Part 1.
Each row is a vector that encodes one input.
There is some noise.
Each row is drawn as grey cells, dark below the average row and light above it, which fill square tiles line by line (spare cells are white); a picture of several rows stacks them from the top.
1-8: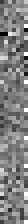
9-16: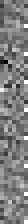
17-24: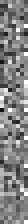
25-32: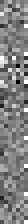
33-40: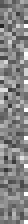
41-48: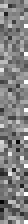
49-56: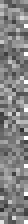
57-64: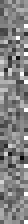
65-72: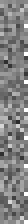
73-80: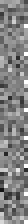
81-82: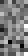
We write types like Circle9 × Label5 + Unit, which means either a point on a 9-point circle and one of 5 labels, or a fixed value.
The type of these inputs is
Label12.
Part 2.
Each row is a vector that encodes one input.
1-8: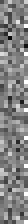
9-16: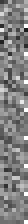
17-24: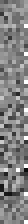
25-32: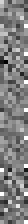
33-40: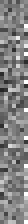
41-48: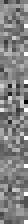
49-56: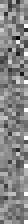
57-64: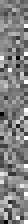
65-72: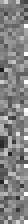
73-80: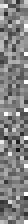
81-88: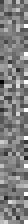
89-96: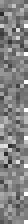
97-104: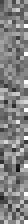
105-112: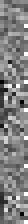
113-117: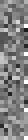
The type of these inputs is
Label7.
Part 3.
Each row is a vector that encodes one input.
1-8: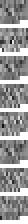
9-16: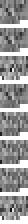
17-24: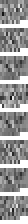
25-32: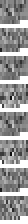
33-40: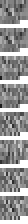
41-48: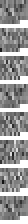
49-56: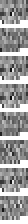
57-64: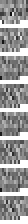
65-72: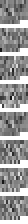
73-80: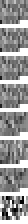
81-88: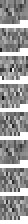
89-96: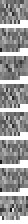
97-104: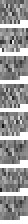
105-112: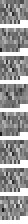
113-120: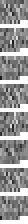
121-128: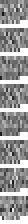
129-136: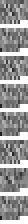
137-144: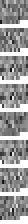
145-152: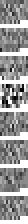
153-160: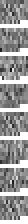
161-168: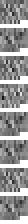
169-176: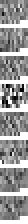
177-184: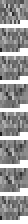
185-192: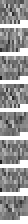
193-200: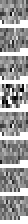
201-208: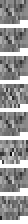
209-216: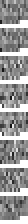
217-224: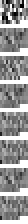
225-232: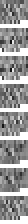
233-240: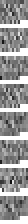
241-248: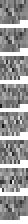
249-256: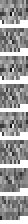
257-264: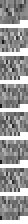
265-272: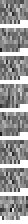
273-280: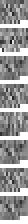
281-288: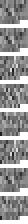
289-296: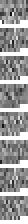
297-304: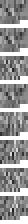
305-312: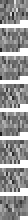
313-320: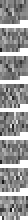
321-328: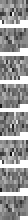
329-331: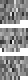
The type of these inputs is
Tree7 + Unit.
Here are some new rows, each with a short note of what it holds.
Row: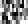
a fixed value
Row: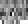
a node of a 7-node tree
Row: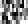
a fixed value
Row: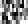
a fixed value
